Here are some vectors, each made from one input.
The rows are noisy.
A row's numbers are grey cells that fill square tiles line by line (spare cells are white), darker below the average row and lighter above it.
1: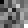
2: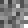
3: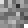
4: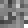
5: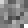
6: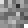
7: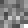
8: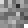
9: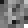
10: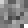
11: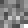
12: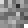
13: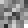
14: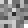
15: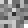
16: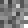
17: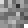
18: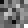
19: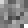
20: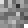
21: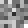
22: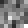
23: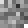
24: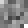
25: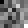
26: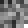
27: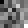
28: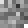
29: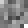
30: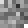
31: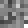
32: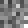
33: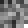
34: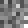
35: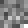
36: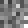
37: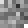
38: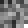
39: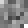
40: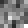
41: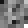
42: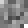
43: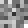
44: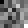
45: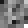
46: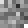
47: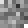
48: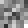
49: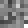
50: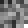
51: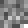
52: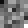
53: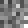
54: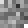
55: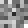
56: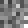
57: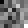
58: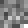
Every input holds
a point on a 7-point line and a true/false value.
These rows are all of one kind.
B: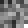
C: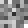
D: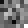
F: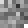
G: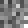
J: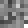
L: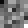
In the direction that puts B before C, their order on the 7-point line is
L, D, B, G, J, F, C.
